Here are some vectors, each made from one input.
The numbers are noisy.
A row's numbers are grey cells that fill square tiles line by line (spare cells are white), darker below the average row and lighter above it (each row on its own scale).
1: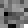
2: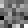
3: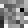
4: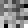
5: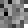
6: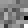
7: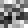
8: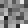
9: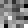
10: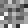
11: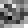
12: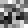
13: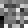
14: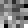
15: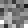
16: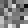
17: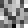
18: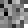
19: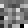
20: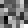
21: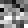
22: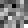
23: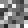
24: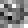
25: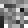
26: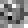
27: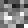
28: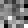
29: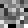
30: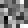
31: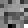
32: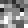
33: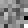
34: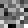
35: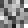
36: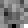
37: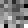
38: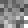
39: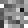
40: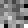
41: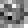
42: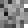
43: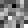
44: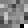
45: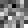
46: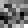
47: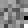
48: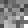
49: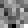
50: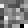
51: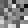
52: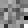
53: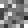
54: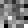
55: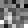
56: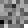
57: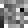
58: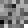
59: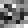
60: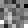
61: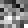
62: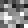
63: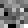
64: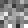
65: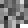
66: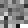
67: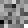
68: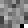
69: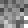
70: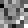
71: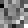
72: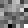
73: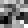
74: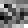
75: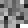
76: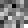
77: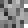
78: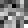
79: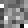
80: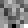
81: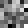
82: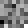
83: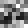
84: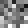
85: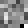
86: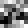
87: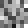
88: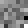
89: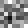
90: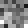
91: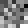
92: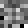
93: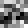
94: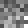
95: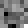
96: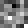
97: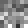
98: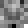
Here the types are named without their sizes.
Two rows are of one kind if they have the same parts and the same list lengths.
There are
2 kinds of row.
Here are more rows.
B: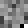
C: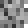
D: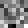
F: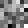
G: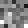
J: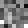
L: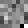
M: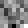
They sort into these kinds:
B, G, J, L
C, D, F, M

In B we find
four true/false values.
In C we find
a point on a circle.
